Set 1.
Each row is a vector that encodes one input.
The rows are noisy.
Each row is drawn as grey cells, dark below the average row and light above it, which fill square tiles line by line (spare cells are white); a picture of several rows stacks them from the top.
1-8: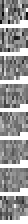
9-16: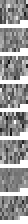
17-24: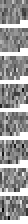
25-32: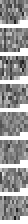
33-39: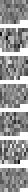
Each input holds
either a point on a 3-point line and a point on a 5-point line, or a point on a 4-point line.
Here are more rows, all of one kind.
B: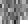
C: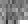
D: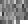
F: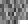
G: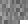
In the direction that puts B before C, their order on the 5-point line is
F, B, C, G, D.
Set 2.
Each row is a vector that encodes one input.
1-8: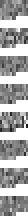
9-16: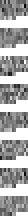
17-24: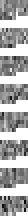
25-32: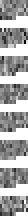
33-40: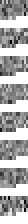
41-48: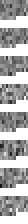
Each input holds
either a point on a 4-point line, or a point on a 7-point line.
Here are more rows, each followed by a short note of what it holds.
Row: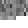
a point on a 4-point line
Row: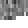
a point on a 7-point line
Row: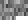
a point on a 4-point line
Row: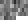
a point on a 7-point line
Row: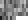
a point on a 7-point line
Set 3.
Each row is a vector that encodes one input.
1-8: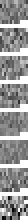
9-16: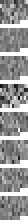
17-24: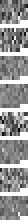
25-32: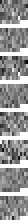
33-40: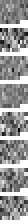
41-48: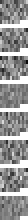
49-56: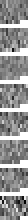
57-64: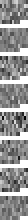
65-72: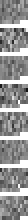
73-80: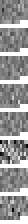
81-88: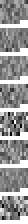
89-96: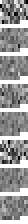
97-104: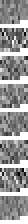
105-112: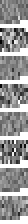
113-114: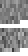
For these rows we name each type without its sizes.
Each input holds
either a point on a circle and a true/false value, or a fixed value.
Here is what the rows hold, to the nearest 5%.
About 95% of them hold a point on a circle and a true/false value. The rest hold a fixed value.
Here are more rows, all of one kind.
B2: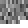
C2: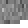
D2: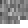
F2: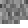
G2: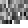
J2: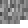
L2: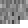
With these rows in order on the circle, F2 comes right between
B2 and C2.
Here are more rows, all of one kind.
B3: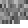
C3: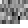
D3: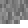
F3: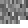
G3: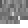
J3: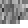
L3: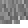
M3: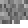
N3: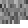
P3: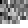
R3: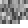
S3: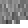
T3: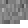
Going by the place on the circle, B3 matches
J3, N3 and P3.
